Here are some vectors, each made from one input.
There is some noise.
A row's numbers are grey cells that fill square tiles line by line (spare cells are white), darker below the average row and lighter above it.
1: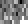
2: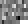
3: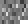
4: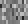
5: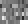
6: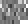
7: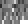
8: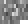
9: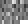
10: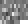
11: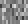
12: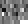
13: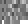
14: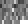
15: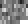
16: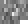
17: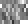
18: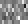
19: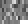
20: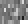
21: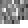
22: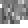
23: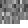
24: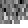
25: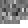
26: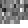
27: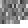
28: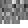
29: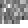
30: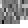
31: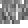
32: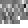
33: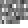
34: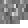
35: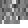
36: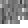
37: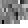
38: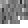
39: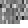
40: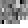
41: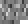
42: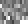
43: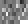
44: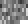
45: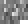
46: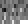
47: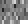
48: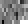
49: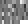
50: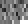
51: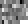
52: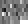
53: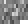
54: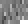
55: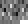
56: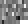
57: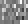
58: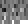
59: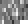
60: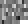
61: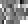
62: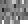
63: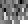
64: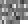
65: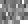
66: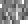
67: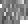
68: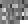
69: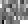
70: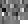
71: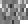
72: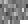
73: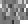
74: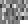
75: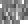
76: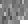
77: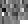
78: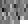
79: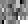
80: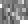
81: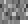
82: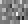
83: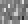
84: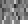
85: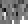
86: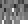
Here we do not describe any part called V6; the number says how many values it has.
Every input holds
a value of V6, together with either a point on a 5-point line, or three true/false values.
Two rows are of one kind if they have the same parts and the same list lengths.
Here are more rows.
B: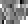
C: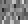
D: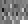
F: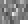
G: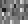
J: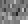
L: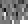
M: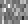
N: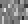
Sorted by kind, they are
B, F, M, N
C, D, G, J, L

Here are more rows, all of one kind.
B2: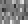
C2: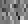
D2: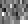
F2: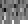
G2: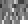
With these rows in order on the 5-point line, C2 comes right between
B2 and G2.
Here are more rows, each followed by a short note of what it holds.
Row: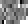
three true/false values and a value of V6
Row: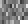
three true/false values and a value of V6
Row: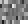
three true/false values and a value of V6
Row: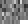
a point on a 5-point line and a value of V6
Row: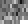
a point on a 5-point line and a value of V6
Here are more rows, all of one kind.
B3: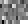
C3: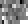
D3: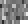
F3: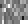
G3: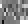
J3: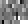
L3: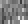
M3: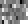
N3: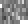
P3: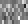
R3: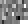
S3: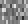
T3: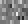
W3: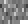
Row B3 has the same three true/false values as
C3, D3, M3 and S3.
